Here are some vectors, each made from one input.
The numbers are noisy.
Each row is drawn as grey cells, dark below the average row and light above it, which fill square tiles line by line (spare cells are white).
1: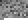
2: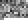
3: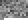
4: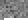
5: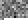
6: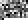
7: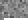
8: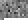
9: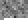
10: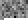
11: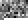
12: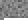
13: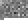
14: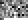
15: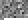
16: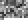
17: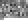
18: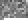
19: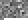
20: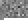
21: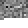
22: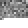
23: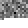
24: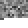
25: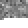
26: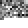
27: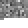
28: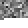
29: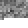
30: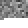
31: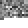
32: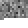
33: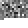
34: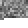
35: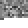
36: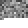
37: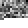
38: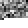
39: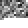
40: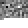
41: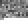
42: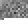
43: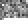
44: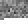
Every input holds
either a fixed value, or a point on a 4-point line, a point on a 5-point line and a true/false value.
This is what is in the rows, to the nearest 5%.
About 15% of them hold a fixed value. The rest hold a point on a 4-point line, a point on a 5-point line and a true/false value.
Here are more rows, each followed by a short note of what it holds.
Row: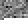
a point on a 4-point line, a point on a 5-point line and a true/false value
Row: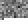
a point on a 4-point line, a point on a 5-point line and a true/false value
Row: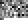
a fixed value
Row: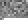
a point on a 4-point line, a point on a 5-point line and a true/false value
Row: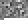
a point on a 4-point line, a point on a 5-point line and a true/false value
